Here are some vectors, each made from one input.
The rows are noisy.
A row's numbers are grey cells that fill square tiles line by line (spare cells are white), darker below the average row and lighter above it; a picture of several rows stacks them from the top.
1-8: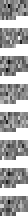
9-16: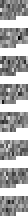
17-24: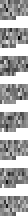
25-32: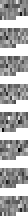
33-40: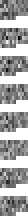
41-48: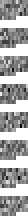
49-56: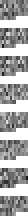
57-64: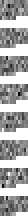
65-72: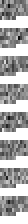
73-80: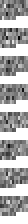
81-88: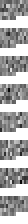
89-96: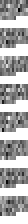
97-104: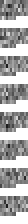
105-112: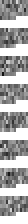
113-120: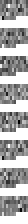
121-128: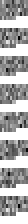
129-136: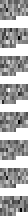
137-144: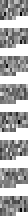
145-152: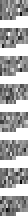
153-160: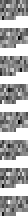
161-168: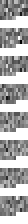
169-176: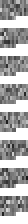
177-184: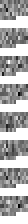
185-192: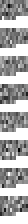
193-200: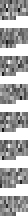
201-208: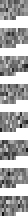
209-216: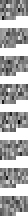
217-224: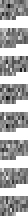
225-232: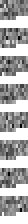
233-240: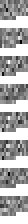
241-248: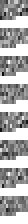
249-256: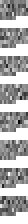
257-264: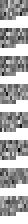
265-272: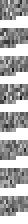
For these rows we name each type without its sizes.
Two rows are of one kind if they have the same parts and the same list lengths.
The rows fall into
2 kinds.
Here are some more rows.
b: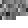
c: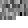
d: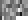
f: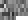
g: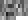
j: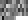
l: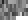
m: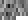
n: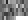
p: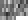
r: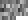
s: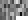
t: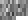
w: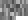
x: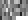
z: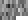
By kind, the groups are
b, c, d, f, g, l, m, n, p, s, t, w, x, z
j, r

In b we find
a point on a line and a node of a tree.
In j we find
a point on a line.
